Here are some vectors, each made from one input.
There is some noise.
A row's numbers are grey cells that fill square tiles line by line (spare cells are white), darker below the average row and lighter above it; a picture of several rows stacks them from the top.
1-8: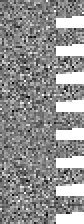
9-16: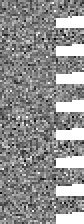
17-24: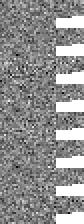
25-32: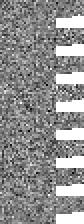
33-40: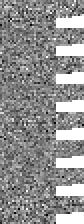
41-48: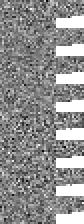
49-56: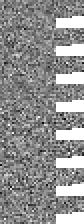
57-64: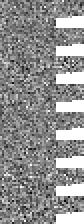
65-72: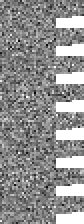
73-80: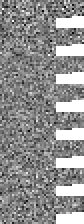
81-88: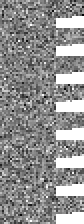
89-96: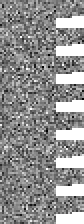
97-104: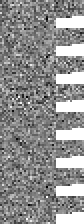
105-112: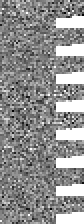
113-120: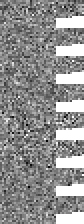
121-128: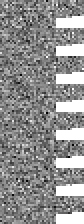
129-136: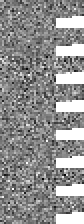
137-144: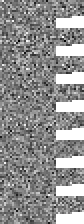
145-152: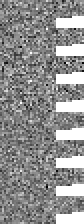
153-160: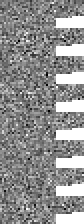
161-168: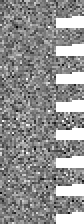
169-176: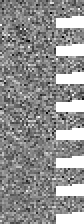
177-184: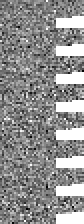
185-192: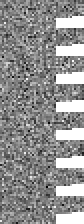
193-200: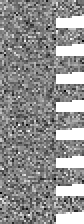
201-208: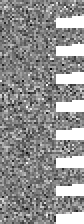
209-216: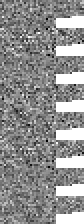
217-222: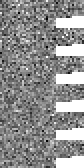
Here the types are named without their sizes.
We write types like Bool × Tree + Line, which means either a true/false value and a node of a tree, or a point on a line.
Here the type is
Bool × Line × Tree.
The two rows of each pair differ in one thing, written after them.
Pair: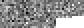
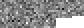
the place on the line
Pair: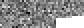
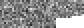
the true/false value
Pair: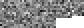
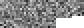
the place on the line
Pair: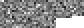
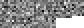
the place on the line
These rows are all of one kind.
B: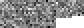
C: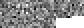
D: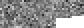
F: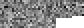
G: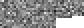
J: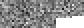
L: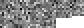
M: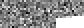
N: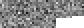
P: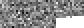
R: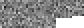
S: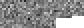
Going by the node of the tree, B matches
G, N, P and R.
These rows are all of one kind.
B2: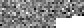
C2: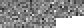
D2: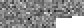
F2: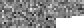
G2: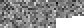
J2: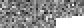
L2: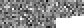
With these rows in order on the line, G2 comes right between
B2 and D2.
